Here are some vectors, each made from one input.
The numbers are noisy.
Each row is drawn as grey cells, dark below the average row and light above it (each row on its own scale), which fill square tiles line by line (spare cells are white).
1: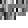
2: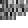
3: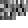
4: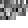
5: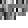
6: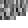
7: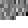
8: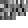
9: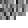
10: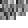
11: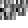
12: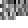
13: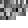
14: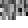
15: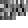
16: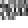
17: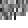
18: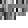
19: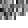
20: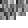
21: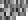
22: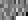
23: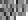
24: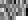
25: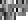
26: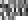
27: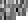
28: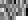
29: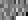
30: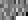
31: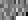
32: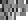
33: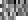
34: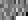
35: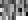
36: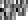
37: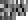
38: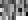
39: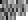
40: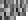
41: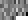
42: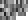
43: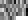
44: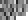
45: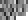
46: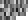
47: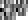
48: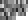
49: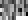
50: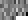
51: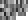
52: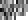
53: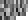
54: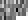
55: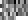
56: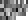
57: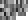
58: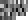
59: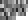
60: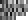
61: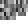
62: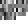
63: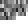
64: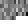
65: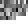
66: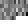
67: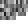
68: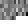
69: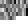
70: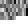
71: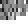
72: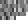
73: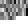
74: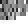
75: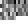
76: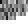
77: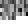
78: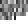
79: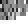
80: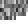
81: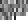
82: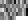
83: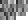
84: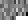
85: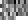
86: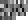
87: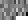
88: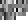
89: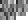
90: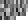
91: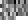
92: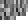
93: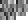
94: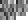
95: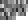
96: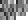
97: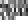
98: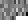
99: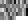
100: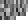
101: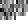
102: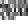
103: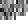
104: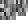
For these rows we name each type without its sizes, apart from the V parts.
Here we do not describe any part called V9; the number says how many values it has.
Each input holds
either a label, or a true/false value and a value of V9.
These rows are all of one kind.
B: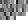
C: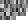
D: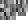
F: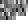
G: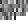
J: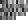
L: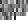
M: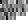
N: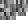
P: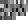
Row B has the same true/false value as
G, J, L and M.
